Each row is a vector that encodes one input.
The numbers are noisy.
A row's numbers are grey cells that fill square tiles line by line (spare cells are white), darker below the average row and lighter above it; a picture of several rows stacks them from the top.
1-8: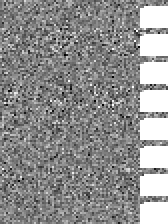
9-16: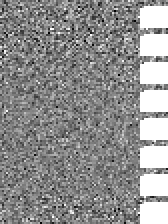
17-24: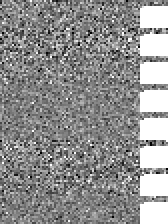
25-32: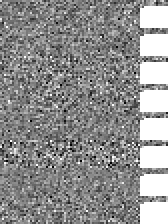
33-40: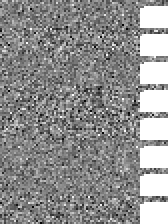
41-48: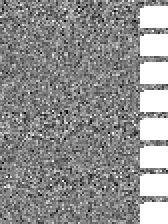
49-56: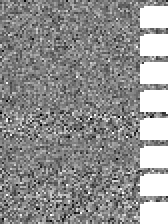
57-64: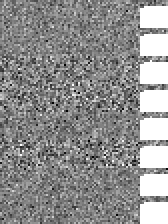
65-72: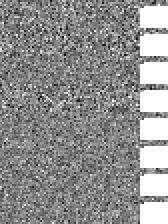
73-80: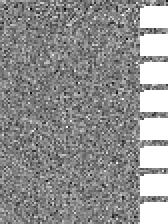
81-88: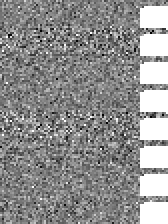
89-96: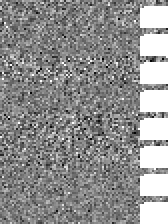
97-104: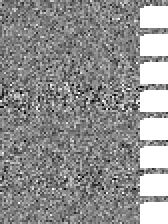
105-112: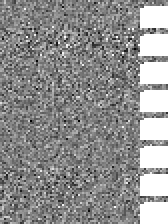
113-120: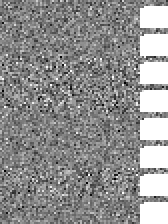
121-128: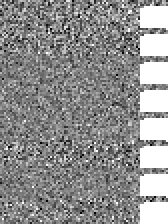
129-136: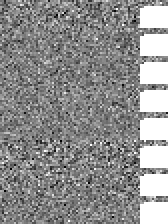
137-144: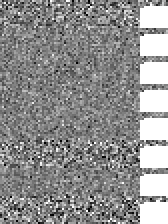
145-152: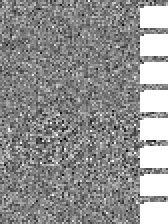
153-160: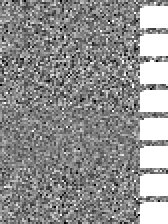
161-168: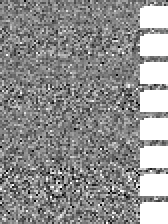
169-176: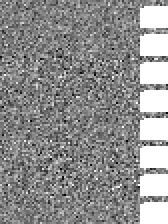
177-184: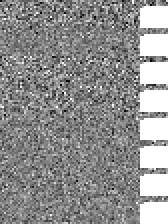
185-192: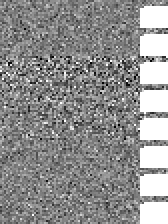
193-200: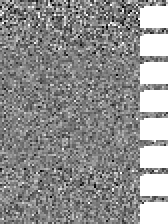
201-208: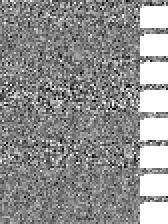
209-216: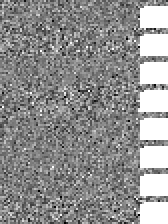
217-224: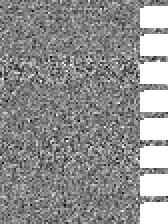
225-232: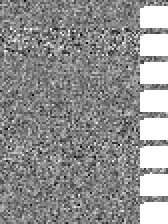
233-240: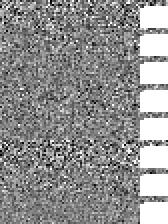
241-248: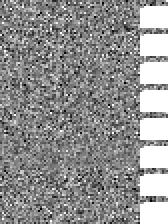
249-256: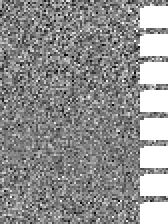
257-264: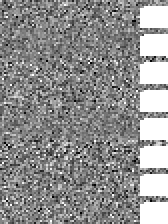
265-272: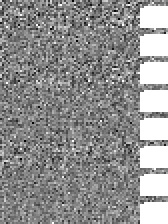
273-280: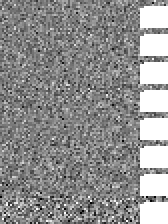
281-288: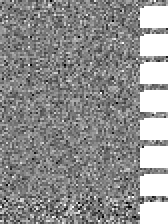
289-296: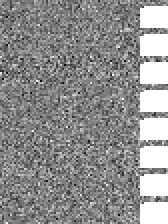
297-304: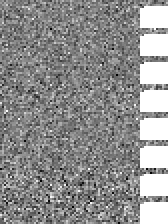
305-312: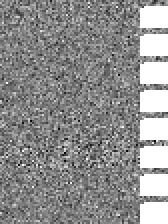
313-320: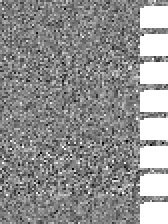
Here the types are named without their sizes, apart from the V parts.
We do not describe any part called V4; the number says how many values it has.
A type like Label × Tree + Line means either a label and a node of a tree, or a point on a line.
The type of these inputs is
((Circle + Unit) × Line + V4) × Label.
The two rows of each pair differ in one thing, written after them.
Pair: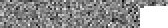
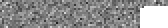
the label
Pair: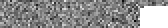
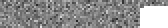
the place on the line
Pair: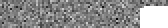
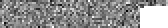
the label
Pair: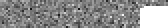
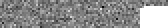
the label
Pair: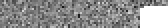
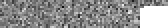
the place on the line
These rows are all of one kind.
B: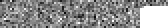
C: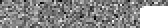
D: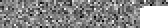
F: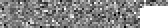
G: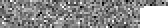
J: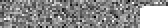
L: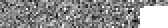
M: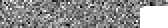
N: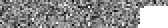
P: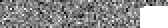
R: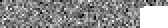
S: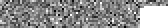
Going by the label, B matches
P and R.
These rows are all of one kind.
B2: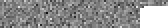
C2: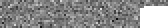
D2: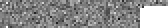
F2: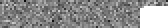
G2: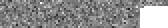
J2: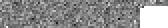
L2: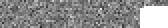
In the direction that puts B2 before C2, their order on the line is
J2, B2, F2, D2, C2, L2, G2.
